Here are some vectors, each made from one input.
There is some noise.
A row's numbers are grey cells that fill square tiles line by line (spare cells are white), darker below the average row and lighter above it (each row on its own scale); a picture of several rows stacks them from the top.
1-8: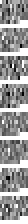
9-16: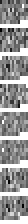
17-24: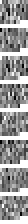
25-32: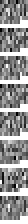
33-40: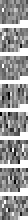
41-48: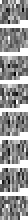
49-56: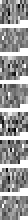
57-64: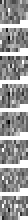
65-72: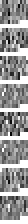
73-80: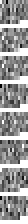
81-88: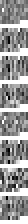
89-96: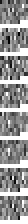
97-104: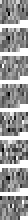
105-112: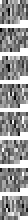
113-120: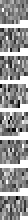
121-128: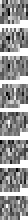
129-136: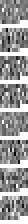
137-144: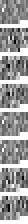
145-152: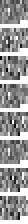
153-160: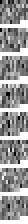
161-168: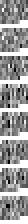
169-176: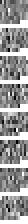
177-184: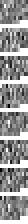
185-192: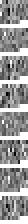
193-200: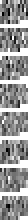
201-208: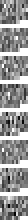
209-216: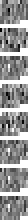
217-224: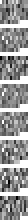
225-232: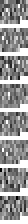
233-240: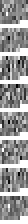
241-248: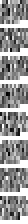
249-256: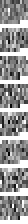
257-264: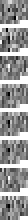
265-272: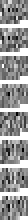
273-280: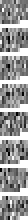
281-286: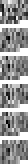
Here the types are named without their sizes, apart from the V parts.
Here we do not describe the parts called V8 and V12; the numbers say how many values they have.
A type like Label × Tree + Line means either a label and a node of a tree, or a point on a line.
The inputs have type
Bool × (Line + V8) + V12.
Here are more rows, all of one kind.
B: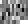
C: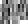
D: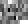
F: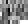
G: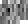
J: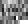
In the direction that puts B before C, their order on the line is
F, B, J, D, G, C.
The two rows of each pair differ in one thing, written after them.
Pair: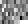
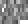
the value of V8
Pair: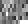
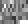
the value of V8
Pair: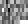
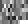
the true/false value
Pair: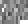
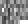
the value of V8
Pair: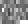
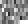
the value of V8
